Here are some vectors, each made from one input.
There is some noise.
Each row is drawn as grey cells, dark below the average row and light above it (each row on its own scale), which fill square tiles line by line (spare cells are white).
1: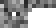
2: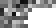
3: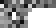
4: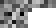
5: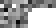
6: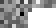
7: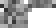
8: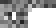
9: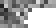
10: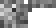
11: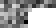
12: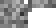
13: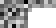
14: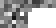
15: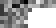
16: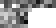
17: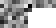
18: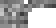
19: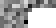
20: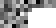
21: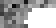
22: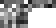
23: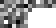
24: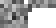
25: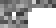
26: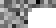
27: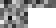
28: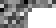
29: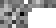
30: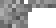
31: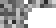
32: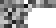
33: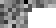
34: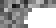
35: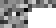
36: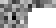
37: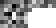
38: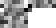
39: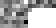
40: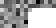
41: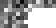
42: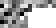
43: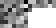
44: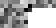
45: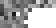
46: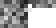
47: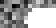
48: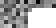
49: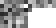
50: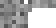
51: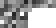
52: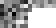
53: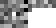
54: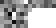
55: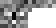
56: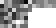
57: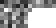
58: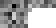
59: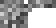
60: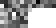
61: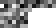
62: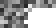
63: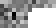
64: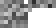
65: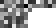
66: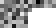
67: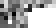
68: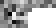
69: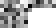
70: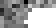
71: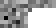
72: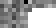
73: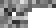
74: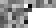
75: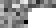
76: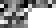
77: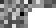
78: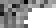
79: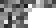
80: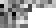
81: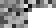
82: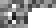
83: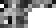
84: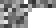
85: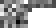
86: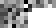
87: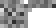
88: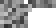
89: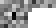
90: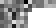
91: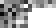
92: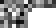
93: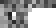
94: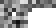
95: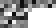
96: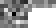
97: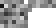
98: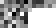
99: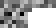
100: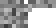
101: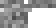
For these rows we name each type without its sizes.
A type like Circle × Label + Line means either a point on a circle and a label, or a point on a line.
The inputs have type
Bool × Bool × Bool × Bool × Circle × Line.
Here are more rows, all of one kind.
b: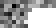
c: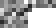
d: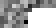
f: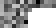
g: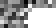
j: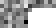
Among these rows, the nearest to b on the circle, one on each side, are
c and j.
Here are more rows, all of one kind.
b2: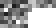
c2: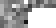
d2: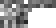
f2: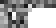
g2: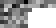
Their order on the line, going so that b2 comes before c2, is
f2, d2, b2, c2, g2.
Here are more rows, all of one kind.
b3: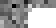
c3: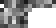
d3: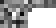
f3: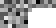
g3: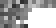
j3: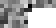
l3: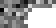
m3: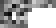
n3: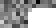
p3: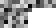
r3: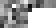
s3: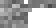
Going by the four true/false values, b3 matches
f3, l3 and n3.
